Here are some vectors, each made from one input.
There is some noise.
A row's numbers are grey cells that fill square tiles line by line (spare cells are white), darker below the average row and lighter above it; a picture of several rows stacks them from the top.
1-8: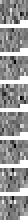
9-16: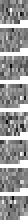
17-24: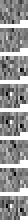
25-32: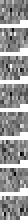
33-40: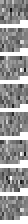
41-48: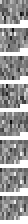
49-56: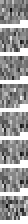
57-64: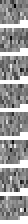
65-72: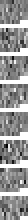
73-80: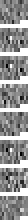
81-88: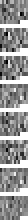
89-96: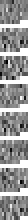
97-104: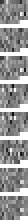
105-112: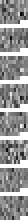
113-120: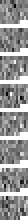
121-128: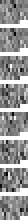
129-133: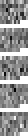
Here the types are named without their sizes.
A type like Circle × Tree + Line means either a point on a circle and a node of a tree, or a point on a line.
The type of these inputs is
Circle + Tree + Unit.
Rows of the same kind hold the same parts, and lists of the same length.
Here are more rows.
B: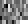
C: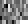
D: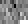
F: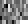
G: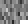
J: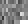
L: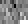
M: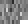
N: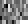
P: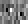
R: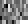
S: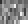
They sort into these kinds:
B, C, F, N, R
D, G, J, L, M, S
P

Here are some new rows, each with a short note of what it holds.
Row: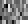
a fixed value
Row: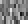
a point on a circle
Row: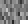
a node of a tree
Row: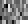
a fixed value
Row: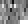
a node of a tree
